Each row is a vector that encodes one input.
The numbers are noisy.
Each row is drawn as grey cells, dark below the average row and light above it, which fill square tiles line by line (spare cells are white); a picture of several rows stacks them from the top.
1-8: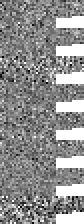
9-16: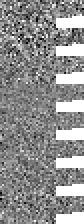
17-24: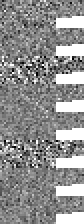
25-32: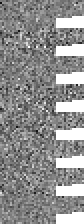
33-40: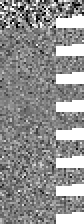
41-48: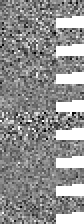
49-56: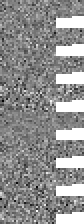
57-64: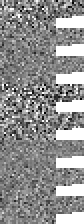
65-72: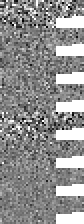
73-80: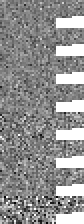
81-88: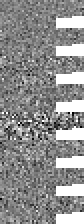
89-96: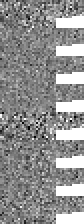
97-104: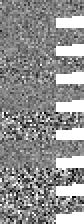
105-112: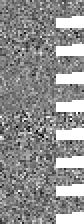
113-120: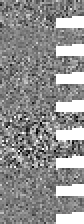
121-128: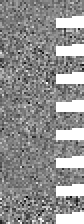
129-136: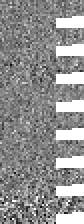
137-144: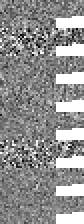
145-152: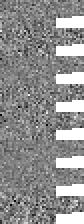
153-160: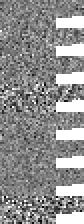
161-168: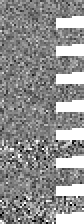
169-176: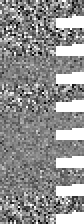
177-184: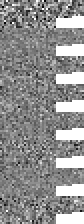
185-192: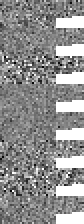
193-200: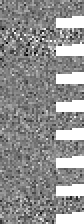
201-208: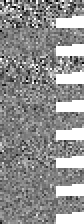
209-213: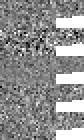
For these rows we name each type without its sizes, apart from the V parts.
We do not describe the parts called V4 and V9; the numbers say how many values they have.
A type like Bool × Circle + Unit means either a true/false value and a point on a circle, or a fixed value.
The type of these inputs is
(Line + V9) × Tree + V4.
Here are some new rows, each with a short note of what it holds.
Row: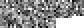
a value of V4
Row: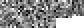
a value of V4
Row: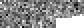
a node of a tree and a value of V9
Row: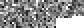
a value of V4
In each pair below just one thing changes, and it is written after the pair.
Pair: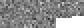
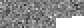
the node of the tree
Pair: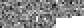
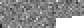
the node of the tree
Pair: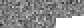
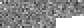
the node of the tree
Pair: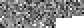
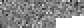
the value of V9
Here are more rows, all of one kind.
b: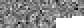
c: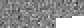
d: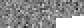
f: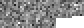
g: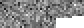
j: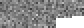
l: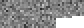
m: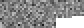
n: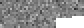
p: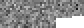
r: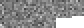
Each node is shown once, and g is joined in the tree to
l and p.
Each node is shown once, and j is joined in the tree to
n, p and r.
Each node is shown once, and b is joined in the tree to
n.
